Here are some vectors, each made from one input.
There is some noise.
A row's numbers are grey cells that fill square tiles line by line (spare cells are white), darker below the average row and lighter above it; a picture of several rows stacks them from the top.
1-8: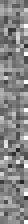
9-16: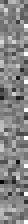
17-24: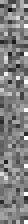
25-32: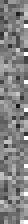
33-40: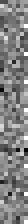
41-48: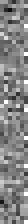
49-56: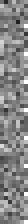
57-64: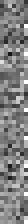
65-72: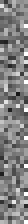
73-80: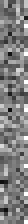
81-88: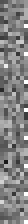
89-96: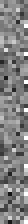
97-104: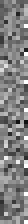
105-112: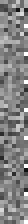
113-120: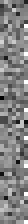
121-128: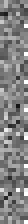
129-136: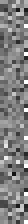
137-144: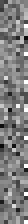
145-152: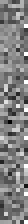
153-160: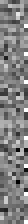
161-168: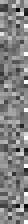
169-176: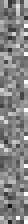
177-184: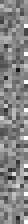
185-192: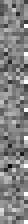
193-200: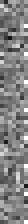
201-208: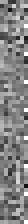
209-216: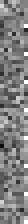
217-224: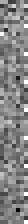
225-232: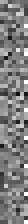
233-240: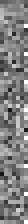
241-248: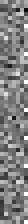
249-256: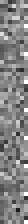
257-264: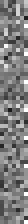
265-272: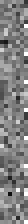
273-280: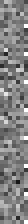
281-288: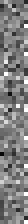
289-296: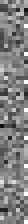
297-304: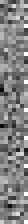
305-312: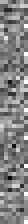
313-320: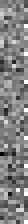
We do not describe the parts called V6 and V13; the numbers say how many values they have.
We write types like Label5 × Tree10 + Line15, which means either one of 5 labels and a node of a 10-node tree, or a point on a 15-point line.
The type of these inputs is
Bool × Line4 × V13 + Line5 + V6.
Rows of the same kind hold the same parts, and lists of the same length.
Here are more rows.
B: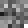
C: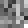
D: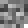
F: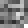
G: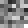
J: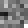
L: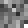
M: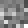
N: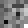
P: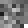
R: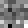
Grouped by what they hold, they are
B, C, J, R
D, F, G
L, M, N, P

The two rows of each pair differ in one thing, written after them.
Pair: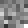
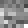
the place on the 4-point line
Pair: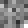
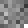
the value of V13
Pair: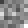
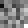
the true/false value
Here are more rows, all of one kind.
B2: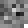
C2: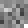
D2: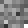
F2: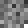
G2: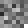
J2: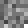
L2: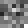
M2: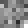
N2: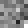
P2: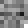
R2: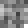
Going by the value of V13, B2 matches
G2, L2, N2 and P2.
